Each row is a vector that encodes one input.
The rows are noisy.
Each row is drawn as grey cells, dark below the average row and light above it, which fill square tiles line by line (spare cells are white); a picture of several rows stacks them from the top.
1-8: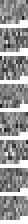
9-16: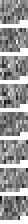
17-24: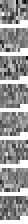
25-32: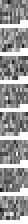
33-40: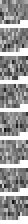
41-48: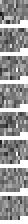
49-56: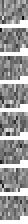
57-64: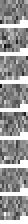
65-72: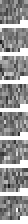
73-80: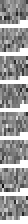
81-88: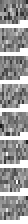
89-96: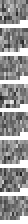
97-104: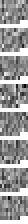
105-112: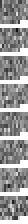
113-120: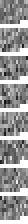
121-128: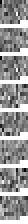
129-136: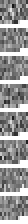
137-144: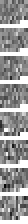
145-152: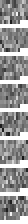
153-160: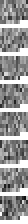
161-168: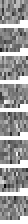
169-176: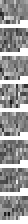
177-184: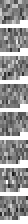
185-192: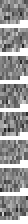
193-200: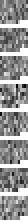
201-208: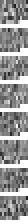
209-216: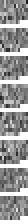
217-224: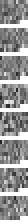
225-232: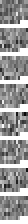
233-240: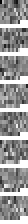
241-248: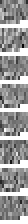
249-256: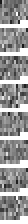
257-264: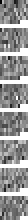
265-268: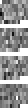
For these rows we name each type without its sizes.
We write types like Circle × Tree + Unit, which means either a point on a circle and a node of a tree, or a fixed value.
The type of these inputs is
(Bool × Bool × Bool × Bool + Unit) × Tree + List(Line).
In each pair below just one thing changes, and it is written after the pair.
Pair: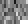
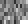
one of the four true/false values
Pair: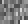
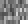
the node of the tree
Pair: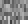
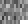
one of the four true/false values
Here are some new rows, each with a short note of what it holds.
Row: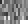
a node of a tree and four true/false values
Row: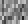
a list of three items
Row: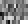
a node of a tree
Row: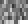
a list of three items
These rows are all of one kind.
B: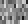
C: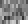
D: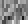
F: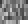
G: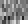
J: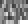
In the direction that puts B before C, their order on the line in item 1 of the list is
J, F, B, C, G, D.
